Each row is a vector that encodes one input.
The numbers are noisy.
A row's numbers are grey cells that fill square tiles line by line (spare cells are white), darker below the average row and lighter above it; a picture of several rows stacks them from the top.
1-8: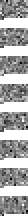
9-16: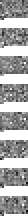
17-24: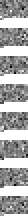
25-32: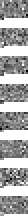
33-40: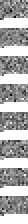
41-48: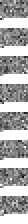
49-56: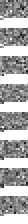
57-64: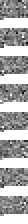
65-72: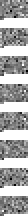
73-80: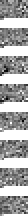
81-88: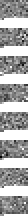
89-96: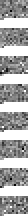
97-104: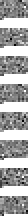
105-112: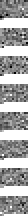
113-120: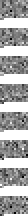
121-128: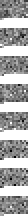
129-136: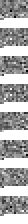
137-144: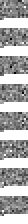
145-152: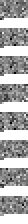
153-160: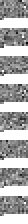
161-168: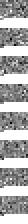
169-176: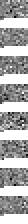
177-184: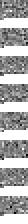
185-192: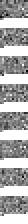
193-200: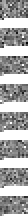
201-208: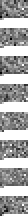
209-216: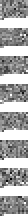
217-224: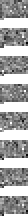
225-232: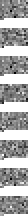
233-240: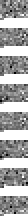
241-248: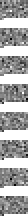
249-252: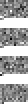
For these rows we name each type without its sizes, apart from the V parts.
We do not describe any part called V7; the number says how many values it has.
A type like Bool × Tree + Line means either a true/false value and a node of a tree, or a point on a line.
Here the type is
(Bool × Line × (Tree + Unit) + List(V7)) × Label.
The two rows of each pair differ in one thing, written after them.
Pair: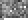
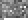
the value of V7 in item 1 of the list
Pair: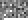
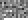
the value of V7 in item 1 of the list
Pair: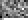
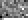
the value of V7 in item 2 of the list
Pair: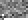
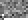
the value of V7 in item 1 of the list
